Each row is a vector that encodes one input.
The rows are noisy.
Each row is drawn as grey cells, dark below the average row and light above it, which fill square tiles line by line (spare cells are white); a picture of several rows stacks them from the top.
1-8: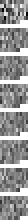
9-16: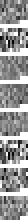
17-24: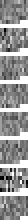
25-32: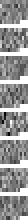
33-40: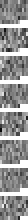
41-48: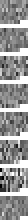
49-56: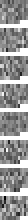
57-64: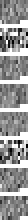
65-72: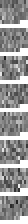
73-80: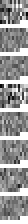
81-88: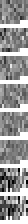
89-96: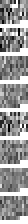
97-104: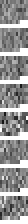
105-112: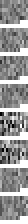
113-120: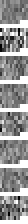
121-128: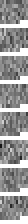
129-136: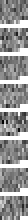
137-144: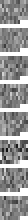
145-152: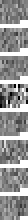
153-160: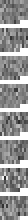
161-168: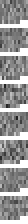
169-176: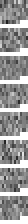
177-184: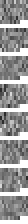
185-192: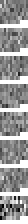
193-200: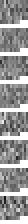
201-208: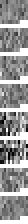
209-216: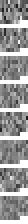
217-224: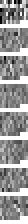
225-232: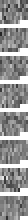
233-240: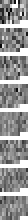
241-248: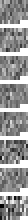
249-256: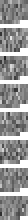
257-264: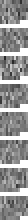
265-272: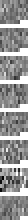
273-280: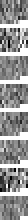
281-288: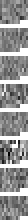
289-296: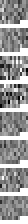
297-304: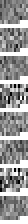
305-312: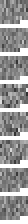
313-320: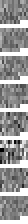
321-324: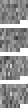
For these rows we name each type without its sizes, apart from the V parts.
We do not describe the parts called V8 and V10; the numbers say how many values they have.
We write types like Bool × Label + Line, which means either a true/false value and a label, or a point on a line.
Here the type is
(Bool × Bool × Bool × Bool + Unit) × (Line + V8) × V10 + Label.
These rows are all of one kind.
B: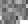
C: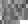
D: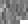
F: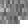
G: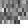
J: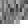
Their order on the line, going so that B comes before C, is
B, D, G, J, F, C.
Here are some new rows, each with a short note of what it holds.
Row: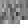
a point on a line and a value of V10
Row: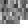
a point on a line, four true/false values and a value of V10
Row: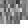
four true/false values, a value of V8 and a value of V10
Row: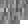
a point on a line, four true/false values and a value of V10
